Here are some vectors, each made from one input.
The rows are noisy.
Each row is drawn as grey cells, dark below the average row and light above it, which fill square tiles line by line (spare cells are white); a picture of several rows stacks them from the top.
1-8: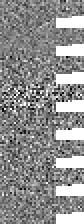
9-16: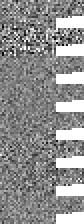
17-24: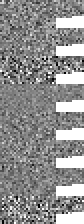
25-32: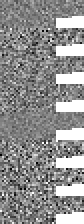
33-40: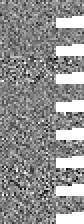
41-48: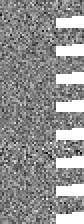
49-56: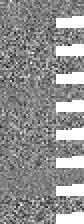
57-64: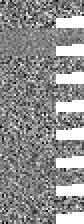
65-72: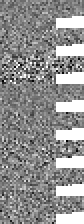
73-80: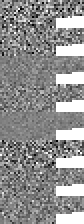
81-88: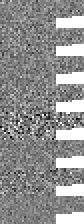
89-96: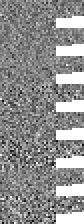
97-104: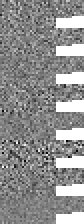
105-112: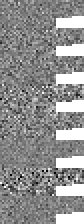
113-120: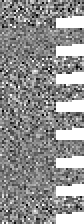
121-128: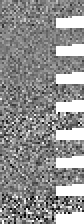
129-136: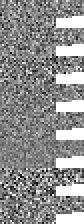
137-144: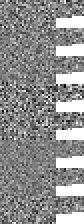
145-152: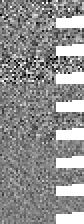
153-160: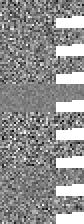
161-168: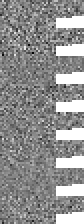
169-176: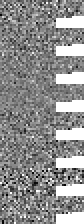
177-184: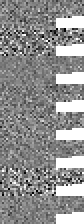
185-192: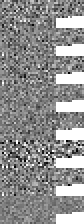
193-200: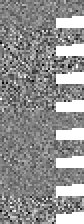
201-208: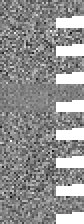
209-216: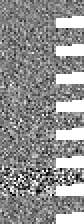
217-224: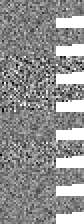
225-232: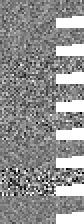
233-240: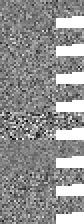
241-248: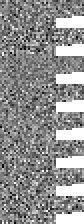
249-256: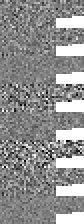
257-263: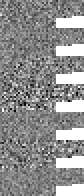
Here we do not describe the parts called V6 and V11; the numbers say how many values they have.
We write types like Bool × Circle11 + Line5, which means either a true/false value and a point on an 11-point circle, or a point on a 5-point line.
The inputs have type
Bool × Bool × Bool × Bool × (Line5 + (Tree9 + Unit) × V6) × V11.
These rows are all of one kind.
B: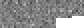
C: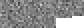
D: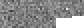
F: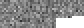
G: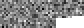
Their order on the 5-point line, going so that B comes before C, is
B, G, F, C, D.
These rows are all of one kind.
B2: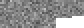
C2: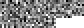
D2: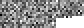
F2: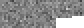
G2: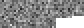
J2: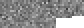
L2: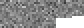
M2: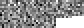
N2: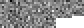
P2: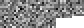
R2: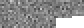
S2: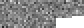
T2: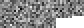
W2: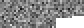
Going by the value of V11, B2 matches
D2, F2 and J2.
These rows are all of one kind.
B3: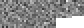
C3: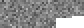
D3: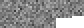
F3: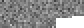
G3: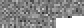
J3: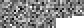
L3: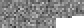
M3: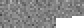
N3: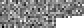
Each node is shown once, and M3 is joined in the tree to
N3.
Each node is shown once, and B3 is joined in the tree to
F3, G3 and L3.
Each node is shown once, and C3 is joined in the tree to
D3.
